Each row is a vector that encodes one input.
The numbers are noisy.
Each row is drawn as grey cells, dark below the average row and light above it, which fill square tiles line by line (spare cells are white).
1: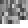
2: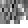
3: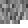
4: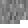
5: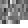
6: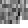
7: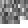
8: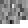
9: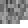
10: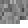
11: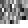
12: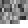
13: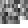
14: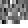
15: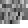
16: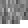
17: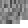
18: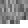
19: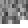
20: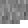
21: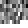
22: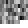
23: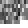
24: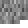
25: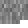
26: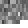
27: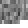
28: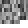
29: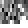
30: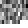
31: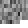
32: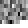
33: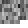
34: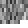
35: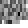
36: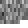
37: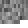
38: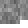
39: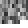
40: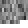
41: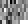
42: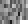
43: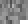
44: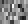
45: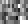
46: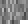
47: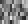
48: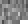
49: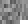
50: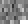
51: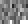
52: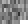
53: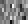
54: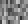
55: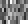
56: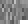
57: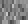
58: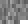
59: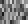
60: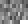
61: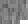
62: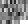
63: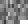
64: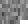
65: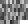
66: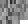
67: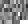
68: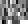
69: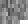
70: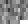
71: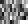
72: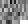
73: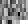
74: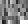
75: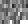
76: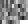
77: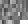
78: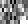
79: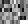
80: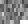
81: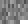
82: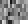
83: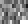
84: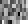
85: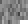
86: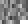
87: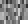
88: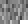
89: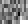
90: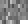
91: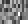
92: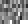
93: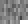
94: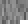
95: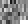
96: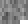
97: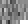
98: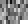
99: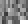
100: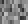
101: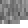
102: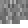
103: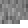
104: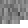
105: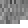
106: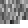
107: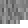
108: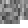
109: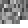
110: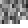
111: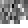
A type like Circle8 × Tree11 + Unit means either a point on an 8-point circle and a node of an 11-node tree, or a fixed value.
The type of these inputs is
(Bool × Bool × Bool + Unit) × Line7.
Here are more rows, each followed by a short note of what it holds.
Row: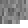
a point on a 7-point line and three true/false values
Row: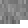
a point on a 7-point line
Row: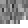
a point on a 7-point line and three true/false values
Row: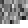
a point on a 7-point line and three true/false values
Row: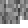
a point on a 7-point line
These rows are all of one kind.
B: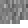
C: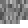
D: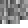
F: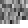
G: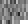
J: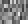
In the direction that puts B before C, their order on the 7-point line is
D, B, J, F, G, C.
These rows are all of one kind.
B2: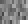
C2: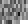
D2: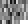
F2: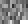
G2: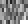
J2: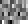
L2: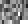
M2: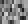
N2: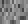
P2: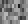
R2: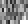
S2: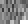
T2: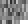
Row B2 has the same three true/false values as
C2, F2 and M2.
